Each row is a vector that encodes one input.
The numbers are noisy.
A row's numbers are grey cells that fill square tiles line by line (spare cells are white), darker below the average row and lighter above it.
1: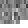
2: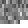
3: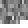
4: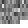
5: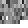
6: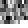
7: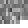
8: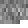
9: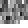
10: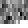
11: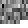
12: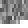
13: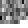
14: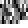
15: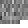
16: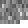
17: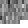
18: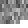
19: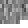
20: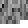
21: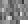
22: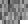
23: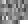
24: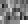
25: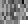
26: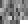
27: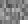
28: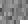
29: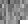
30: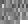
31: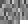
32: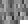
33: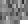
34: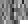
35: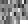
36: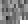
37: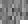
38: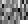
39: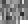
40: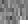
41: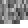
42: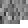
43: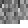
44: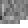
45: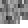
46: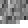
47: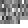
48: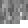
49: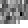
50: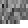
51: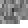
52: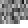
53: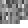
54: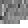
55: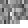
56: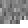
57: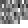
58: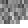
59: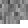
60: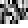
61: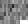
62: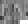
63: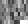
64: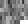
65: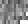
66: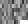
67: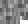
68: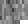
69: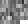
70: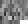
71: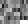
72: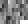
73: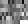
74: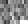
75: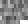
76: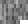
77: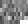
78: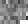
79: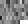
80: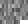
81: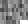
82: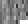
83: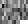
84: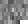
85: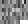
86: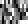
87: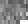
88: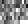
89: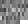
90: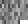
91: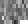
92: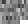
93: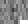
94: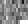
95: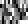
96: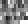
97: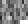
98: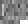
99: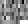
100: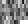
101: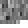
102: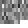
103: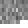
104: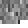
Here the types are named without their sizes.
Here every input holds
either a fixed value, or a node of each of two trees.
